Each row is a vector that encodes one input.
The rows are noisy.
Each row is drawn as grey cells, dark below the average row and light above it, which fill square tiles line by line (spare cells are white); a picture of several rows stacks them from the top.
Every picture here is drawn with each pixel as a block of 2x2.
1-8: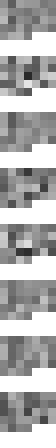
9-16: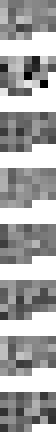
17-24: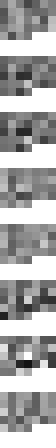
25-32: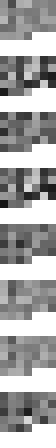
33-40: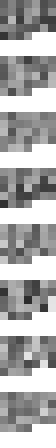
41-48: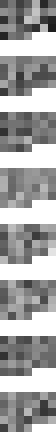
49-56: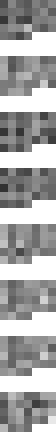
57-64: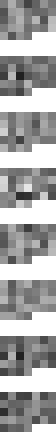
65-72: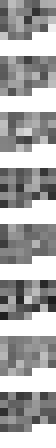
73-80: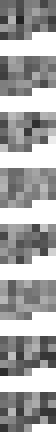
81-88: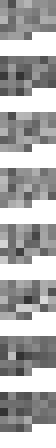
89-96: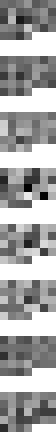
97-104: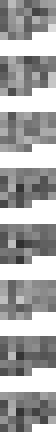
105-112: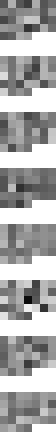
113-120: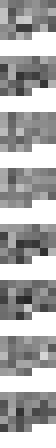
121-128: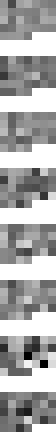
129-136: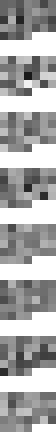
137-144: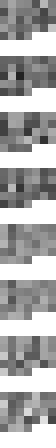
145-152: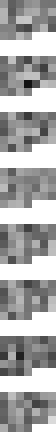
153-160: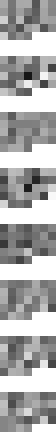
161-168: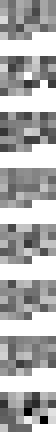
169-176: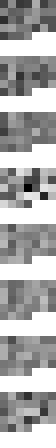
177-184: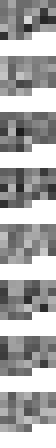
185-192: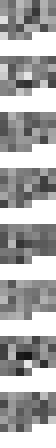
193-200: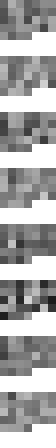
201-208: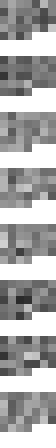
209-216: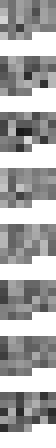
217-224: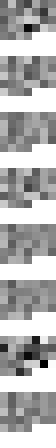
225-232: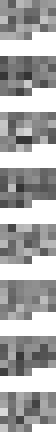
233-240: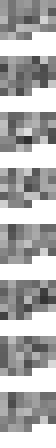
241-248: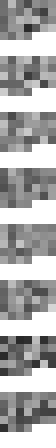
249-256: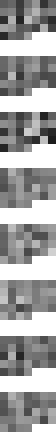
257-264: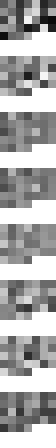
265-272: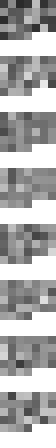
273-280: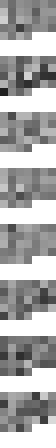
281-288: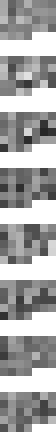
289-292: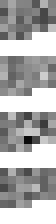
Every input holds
either a point on a 9-point line, or a point on a 10-point line.
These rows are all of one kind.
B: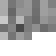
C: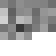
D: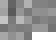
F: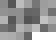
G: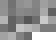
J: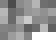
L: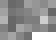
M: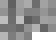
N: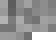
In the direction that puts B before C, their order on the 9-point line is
L, G, F, J, N, D, M, B, C.
